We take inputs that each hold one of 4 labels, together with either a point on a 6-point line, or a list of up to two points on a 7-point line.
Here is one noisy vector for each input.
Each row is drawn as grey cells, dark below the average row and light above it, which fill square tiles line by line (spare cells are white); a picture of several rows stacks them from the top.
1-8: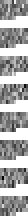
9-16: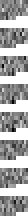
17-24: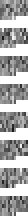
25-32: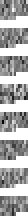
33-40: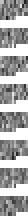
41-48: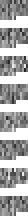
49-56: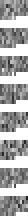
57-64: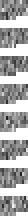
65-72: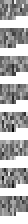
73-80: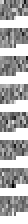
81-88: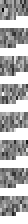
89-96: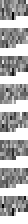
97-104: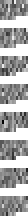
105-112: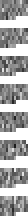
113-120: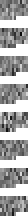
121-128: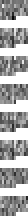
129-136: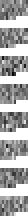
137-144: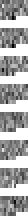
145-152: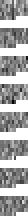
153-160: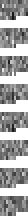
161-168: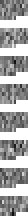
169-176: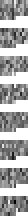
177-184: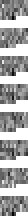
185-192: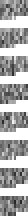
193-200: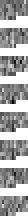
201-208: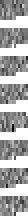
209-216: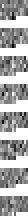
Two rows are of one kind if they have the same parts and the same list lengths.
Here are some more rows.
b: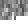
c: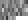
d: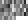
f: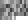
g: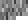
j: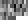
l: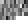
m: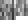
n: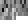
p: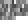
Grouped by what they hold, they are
b, c, g
d, l, n
f, m, p
j

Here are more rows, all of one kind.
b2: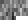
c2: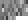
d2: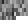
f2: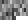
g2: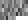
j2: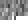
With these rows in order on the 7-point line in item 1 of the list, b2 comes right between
f2 and g2.
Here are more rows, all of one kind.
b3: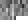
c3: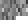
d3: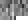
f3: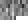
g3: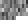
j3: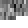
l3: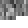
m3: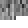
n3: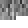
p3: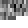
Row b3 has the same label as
d3, f3, m3 and n3.
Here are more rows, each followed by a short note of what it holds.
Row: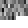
one of 4 labels and a point on a 6-point line
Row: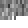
one of 4 labels, together with a list of two items
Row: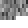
one of 4 labels, together with a list of one item
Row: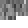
one of 4 labels, together with a list of one item
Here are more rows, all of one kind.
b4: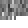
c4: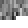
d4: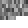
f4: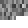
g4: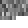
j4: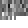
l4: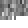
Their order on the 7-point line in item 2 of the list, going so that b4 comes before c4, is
j4, b4, c4, d4, g4, f4, l4.
